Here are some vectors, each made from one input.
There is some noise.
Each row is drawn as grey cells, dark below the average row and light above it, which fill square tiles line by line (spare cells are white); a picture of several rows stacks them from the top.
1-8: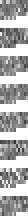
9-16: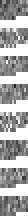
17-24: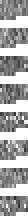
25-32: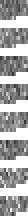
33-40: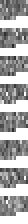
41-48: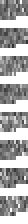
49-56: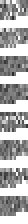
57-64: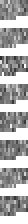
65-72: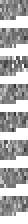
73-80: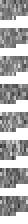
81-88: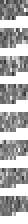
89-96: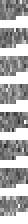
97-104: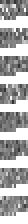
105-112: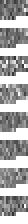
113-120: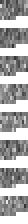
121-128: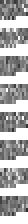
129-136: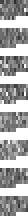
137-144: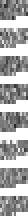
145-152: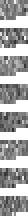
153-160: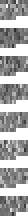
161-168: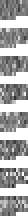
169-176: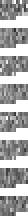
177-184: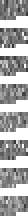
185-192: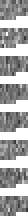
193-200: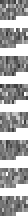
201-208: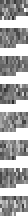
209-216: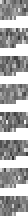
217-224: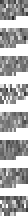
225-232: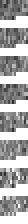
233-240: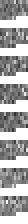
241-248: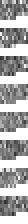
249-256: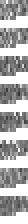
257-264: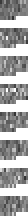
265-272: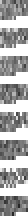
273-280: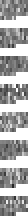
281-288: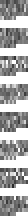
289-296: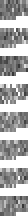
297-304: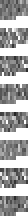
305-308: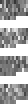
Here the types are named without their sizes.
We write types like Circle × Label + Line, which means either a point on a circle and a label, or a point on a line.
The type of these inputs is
Bool × (Line + Tree).
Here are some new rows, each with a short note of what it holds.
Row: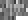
a point on a line and a true/false value
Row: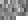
a node of a tree and a true/false value
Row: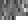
a point on a line and a true/false value
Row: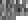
a node of a tree and a true/false value
